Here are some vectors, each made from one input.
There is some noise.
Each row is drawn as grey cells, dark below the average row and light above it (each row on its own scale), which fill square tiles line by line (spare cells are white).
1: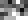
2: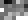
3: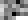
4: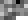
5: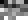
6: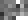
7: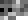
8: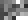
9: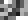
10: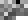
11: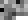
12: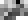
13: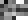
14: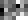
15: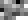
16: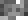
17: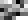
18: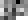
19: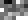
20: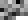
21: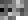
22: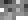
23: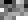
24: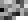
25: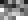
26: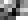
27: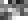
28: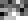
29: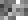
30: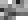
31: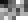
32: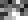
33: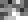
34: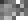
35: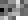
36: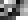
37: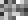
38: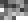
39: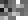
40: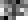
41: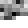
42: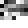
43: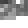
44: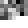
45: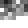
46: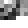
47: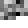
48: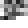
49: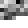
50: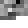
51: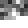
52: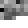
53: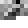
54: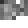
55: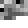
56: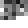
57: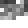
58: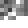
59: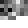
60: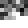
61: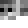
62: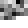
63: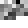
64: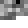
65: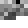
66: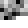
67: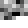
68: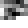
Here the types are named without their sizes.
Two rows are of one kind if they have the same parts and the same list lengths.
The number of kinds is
2.
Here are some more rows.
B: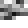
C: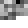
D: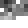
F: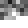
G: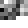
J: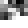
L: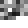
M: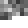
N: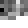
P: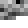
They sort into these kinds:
B, C, D, G, L, N, P
F, J, M

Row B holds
a node of a tree and a true/false value.
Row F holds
a true/false value.
